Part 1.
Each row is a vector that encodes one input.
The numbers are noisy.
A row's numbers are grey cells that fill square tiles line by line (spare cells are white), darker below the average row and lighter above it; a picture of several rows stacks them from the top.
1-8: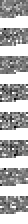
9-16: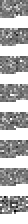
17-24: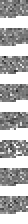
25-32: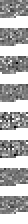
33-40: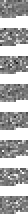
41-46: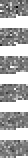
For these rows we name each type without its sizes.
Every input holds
either a fixed value, or three true/false values.
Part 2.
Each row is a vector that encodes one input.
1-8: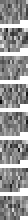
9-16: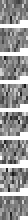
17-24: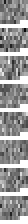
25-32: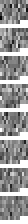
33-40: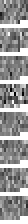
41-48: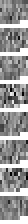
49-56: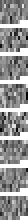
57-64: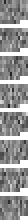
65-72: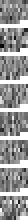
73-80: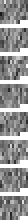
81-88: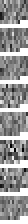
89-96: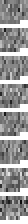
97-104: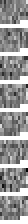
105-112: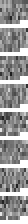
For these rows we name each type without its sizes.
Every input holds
either a fixed value, or three true/false values.
